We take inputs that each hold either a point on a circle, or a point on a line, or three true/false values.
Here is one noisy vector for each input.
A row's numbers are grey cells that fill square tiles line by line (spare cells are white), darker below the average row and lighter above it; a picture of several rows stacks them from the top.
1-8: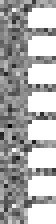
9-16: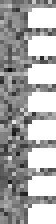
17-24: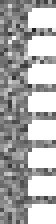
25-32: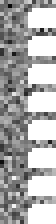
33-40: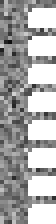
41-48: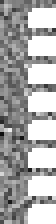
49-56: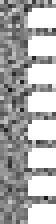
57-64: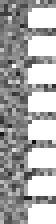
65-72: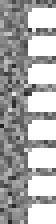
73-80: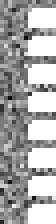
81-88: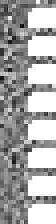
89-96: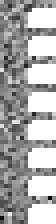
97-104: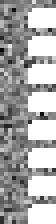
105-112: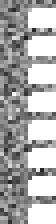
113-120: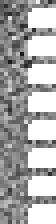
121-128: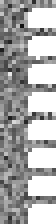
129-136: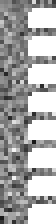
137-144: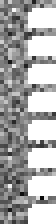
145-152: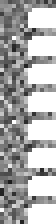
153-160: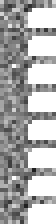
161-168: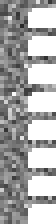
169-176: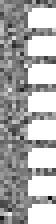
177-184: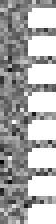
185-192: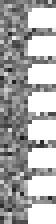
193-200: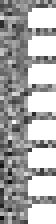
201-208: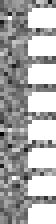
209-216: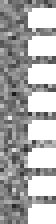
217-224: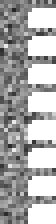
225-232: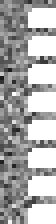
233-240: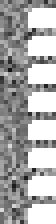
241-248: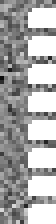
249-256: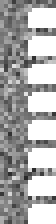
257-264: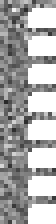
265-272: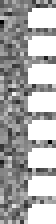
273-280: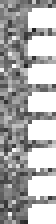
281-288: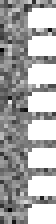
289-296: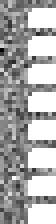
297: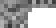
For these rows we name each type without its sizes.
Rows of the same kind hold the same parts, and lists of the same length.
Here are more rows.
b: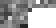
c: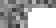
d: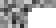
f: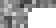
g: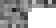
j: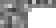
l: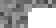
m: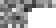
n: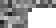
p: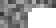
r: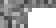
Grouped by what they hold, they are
b, n
c, f, g, j, l, p, r
d, m

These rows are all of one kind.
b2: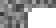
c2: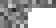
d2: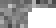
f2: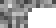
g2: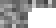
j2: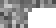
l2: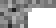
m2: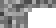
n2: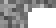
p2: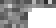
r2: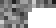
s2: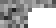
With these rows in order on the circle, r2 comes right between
c2 and g2.
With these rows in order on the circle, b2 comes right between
d2 and m2.
